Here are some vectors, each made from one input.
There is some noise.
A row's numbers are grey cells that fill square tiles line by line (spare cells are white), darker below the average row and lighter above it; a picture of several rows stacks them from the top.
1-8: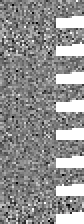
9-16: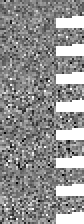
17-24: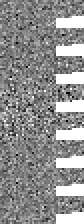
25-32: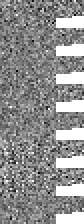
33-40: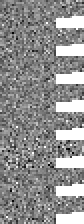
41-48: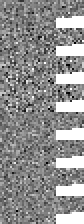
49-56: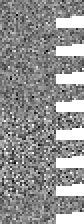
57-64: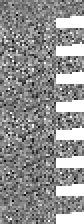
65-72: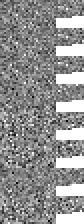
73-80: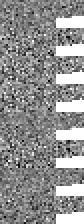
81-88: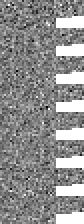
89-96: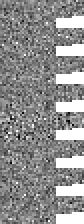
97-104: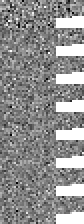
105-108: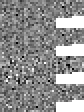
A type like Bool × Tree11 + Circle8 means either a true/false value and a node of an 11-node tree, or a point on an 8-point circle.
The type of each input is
Bool × List2(Line4) + Line5.
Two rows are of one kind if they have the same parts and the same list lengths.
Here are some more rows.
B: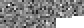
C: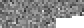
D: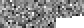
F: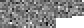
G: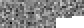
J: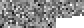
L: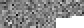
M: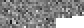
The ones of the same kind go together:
B
C, L
D, J
F, G, M

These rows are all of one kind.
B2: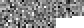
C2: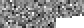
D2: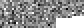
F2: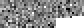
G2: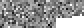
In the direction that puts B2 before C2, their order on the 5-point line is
B2, F2, C2, G2, D2.
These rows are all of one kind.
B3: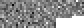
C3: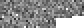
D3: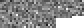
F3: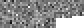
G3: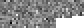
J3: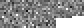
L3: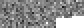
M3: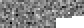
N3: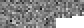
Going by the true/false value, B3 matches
L3 and M3.
